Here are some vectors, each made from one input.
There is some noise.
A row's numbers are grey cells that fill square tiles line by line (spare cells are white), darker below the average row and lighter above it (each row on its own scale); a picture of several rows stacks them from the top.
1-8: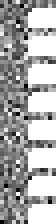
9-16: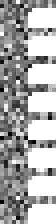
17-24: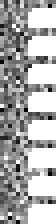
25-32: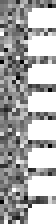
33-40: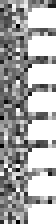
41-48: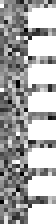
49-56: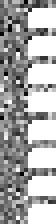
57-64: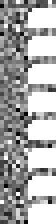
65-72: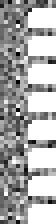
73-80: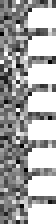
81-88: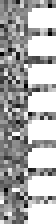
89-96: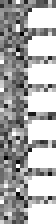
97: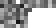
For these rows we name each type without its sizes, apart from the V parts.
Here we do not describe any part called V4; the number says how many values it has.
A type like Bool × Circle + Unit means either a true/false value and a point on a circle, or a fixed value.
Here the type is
List(Bool × V4).
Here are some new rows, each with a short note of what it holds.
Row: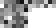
the empty list
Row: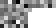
a list of two items
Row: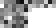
the empty list
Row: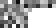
a list of two items
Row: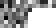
a list of one item
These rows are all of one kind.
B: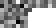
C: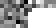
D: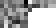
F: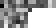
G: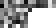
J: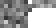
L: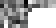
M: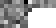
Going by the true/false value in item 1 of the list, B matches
F and G.
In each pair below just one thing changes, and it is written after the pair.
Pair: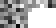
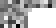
the value of V4 in item 1 of the list
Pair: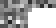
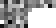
the true/false value in item 1 of the list
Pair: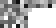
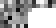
the value of V4 in item 1 of the list
